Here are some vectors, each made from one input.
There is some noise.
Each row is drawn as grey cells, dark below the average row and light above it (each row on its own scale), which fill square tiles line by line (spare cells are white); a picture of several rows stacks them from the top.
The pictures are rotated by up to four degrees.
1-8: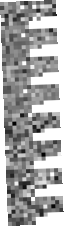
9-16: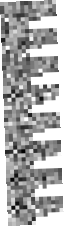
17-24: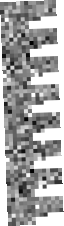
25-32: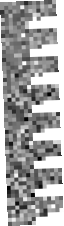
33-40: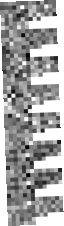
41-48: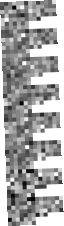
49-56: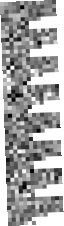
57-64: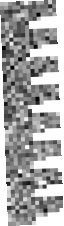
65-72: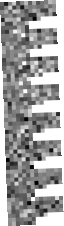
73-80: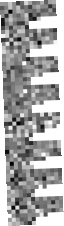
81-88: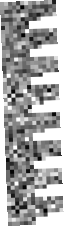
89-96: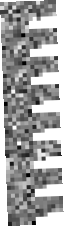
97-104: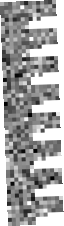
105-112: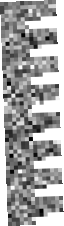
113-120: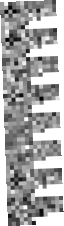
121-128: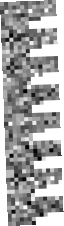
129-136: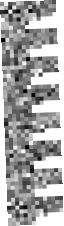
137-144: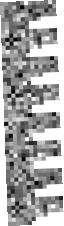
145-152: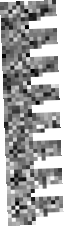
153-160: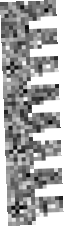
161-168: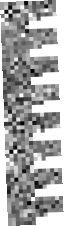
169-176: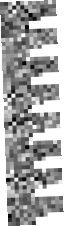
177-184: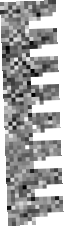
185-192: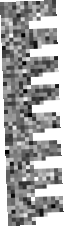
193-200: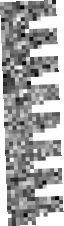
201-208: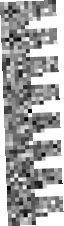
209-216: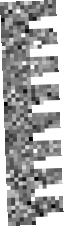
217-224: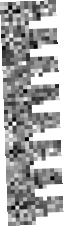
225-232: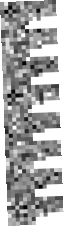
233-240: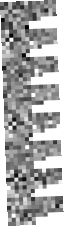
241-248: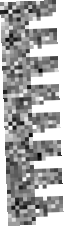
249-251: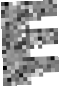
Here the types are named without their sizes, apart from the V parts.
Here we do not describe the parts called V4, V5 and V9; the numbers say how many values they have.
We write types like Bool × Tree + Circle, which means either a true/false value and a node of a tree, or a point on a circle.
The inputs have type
(Bool × Line × V4 + V5) × (Label × V9 + Unit).
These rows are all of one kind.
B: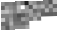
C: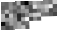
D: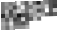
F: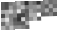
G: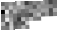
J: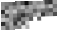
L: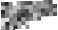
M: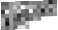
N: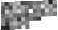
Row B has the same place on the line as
C and J.
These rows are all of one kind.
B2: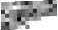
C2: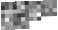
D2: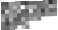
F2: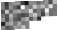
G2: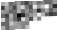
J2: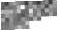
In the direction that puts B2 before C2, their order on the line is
F2, J2, B2, D2, C2, G2.
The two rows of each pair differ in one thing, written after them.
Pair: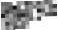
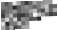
the value of V4
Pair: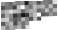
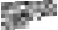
the place on the line
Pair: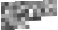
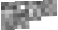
the value of V4
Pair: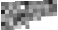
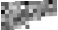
the place on the line
